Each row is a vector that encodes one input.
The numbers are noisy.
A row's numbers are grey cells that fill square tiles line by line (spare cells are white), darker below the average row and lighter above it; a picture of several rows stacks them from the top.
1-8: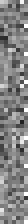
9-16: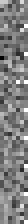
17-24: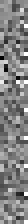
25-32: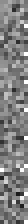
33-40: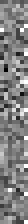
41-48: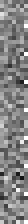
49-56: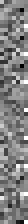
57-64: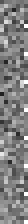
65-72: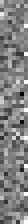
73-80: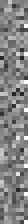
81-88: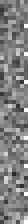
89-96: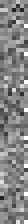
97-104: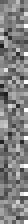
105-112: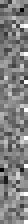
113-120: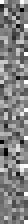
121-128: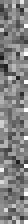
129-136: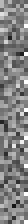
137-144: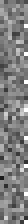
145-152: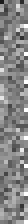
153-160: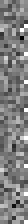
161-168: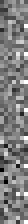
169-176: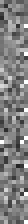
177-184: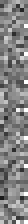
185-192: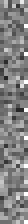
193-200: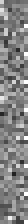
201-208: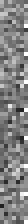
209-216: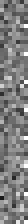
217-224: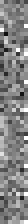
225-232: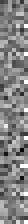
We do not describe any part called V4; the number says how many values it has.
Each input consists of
a point on a 5-point line, a true/false value and two values of V4.
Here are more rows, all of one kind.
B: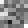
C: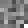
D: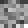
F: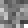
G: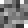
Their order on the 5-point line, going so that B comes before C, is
B, G, D, C, F.
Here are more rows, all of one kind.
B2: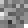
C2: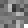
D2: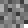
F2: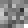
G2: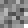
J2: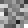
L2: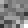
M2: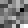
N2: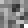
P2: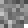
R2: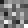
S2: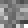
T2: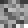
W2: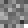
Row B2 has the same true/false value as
D2, G2, M2 and R2.
